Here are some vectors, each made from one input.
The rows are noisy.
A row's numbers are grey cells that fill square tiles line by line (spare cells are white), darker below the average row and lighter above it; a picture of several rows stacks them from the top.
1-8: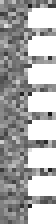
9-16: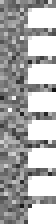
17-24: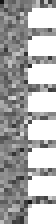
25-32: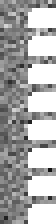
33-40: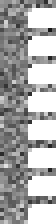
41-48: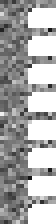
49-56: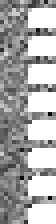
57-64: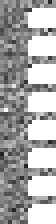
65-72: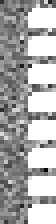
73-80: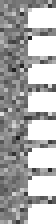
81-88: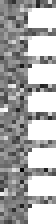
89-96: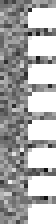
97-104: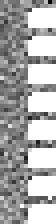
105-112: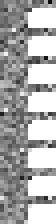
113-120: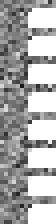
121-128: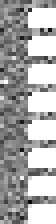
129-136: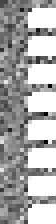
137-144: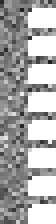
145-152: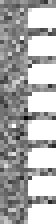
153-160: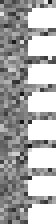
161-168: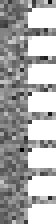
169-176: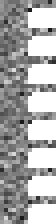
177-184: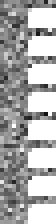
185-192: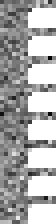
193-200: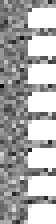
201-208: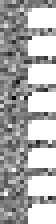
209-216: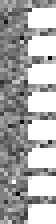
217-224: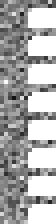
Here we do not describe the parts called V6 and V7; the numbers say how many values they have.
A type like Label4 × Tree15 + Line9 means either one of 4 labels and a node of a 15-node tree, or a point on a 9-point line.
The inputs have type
Bool × Tree10 + V6 × V7.
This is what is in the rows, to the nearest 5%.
About 55% of them hold a node of a 10-node tree and a true/false value. The rest hold a value of V6 and a value of V7.
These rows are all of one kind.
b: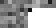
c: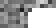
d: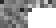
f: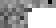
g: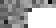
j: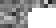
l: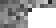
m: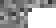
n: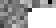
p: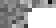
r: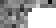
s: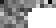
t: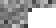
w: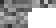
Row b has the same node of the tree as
f, l, n and r.
